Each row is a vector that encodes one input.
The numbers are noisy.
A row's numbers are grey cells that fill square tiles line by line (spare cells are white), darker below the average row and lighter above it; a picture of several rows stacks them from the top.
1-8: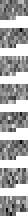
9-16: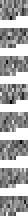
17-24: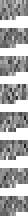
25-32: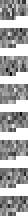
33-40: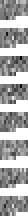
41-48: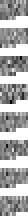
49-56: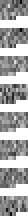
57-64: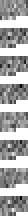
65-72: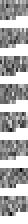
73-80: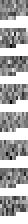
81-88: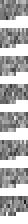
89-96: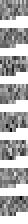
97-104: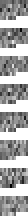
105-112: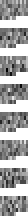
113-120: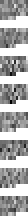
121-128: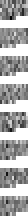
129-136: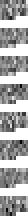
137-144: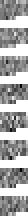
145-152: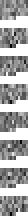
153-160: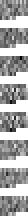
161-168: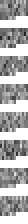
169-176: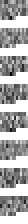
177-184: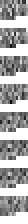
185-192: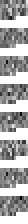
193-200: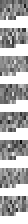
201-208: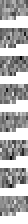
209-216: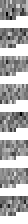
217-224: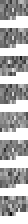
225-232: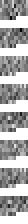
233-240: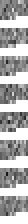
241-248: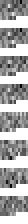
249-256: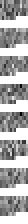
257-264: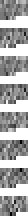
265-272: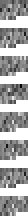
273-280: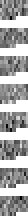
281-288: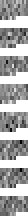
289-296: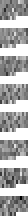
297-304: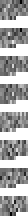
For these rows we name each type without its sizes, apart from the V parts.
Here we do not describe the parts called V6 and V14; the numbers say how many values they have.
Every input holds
either a point on a line, or a true/false value and a value of V6, or a value of V14.
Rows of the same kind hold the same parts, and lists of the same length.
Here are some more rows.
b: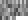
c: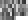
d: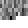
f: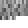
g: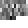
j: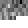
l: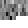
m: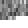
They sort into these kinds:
b, f, m
c, d, g, l
j

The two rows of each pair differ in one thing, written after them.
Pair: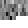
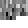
the true/false value
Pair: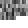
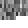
the true/false value
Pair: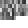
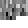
the value of V6
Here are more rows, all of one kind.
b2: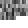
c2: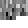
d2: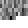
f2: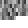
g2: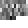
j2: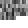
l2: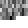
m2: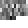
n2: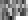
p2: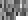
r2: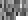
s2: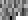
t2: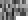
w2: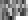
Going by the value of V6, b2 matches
j2, p2, r2 and t2.
